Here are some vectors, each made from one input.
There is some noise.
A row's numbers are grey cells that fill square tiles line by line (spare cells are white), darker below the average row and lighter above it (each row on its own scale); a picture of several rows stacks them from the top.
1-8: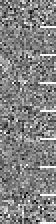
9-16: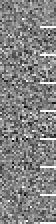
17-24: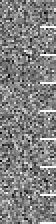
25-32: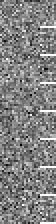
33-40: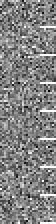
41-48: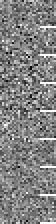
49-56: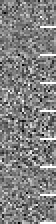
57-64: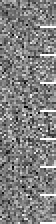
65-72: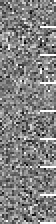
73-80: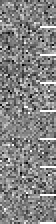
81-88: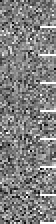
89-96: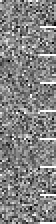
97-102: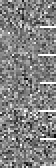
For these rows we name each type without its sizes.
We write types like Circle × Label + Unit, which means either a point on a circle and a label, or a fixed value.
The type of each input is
(Bool × Bool × Bool + Unit) × Line.
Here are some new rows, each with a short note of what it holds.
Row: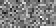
a point on a line
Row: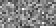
a point on a line
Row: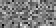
a point on a line and three true/false values
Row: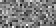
a point on a line and three true/false values
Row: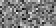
a point on a line and three true/false values
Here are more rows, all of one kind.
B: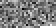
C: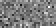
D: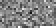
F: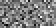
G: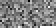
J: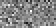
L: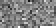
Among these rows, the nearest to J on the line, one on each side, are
C and F.
